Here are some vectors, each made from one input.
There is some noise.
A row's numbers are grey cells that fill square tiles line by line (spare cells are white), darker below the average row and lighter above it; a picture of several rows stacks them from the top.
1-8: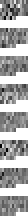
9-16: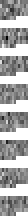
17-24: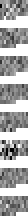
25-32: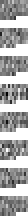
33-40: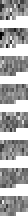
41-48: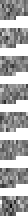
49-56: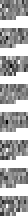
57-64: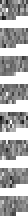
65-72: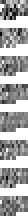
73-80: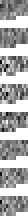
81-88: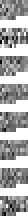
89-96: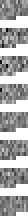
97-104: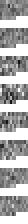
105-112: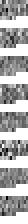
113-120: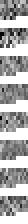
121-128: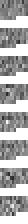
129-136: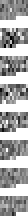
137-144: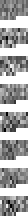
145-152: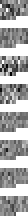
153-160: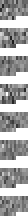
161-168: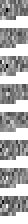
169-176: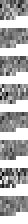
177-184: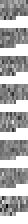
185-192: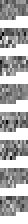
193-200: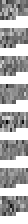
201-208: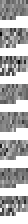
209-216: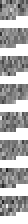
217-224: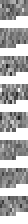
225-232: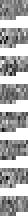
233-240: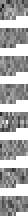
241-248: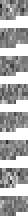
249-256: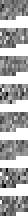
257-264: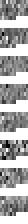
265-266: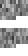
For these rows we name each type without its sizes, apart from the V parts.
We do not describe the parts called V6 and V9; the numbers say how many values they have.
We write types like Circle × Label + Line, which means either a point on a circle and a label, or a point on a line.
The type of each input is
(Label + V6 × V9) × (Tree + Unit).
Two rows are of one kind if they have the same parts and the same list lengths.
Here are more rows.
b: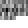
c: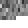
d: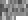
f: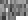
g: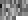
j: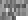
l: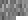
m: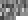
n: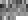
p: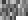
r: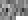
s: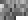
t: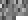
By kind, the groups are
b, c, t
d, m, n, p
f, g, j, l, s
r

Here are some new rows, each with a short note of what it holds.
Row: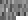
a value of V6 and a value of V9
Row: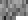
a label
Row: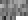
a label
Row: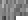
a label
